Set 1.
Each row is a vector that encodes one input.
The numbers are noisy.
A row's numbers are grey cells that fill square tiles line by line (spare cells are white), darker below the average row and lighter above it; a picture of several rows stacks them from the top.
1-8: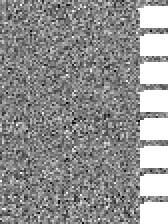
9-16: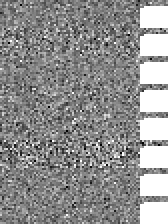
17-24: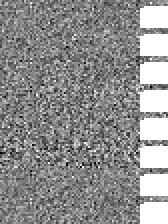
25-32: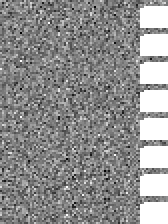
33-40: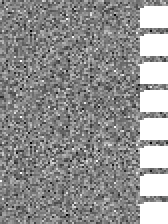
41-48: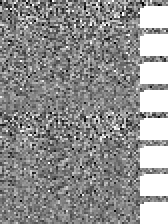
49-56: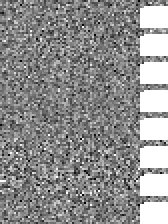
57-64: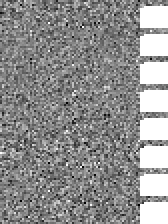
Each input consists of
either a fixed value, or three true/false values.
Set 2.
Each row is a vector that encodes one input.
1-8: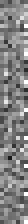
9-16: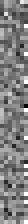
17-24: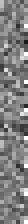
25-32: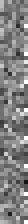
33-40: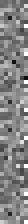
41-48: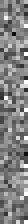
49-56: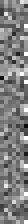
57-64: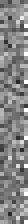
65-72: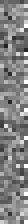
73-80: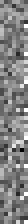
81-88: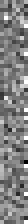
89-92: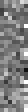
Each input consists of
a point on an 8-point circle.
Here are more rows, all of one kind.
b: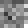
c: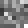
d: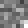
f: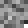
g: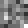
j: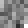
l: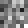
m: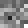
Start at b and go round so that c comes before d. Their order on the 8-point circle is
b, m, f, l, c, g, d, j.
